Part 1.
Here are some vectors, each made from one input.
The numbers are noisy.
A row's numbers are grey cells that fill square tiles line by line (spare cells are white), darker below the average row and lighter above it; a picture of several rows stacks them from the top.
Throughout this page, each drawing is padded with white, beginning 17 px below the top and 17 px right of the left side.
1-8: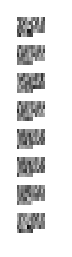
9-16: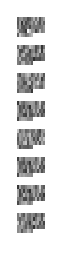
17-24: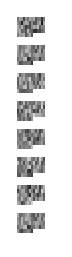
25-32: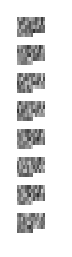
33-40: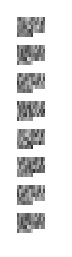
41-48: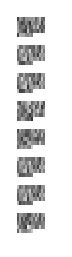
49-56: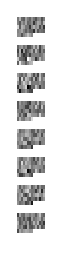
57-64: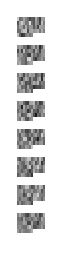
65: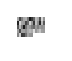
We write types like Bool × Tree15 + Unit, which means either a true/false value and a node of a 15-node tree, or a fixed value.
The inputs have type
Bool × Bool × Bool.
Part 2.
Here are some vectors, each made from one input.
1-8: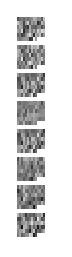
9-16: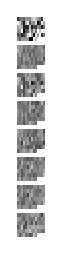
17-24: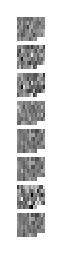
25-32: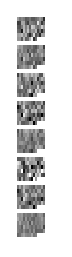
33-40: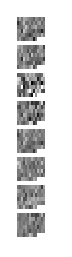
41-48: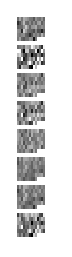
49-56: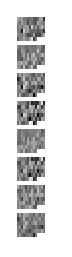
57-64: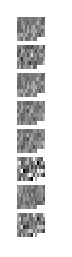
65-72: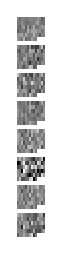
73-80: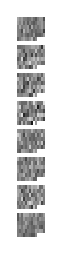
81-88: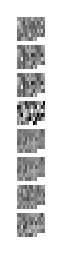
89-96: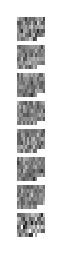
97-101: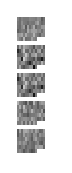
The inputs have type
Label7.
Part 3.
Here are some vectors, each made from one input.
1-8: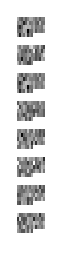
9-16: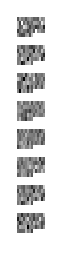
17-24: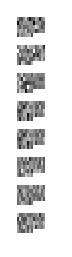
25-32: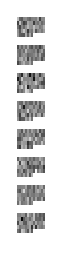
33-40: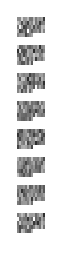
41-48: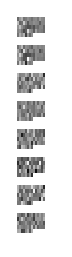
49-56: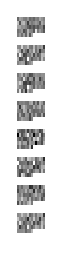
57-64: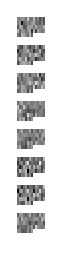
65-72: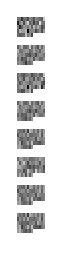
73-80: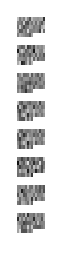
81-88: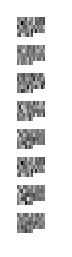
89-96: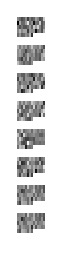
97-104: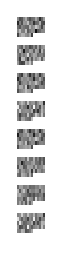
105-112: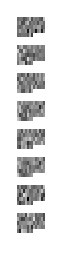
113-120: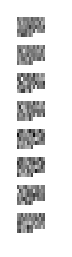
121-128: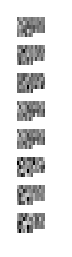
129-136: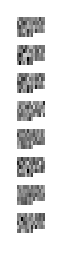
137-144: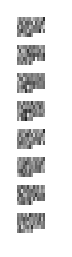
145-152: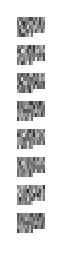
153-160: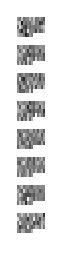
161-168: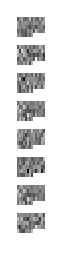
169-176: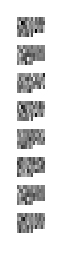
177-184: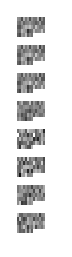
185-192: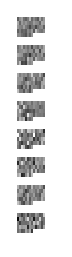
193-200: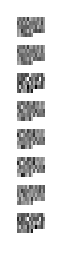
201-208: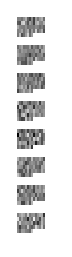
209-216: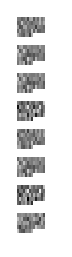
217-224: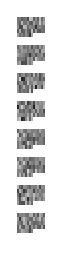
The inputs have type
Bool × Bool × Bool × Bool.
